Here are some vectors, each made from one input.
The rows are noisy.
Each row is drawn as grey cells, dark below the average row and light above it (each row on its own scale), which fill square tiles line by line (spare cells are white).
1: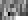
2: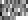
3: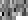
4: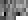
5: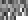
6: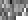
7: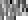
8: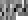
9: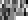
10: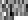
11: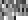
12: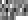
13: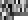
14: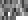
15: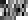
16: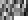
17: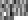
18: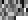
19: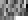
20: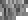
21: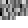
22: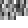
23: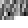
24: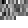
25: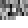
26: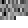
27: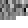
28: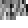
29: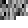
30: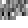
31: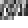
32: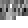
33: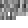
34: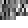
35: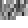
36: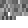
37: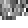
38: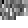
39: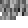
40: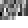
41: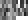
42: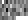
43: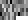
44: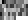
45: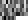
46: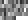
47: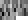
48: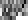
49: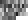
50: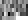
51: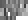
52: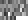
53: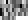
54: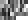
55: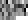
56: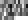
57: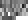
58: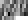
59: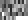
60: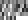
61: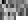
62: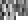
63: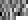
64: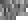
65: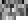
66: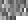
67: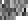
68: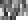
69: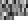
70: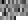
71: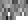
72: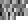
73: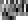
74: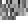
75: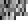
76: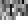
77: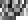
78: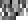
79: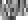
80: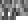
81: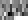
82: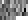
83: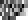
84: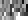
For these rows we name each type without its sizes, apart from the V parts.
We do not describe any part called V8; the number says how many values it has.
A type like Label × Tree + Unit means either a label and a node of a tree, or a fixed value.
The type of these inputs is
List(Line) × V8.
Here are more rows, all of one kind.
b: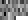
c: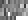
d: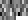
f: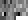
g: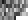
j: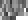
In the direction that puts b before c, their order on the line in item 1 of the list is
j, d, g, f, b, c.
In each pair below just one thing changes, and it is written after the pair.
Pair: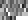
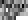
the value of V8
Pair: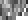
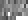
the place on the line in item 1 of the list
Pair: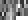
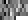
the value of V8
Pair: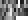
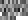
the place on the line in item 2 of the list
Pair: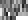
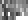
the place on the line in item 2 of the list
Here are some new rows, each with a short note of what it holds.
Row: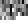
a value of V8, together with the empty list
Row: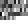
a value of V8, together with the empty list
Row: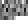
a value of V8, together with a list of one item
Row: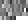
a value of V8, together with a list of two items
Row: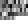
a value of V8, together with the empty list
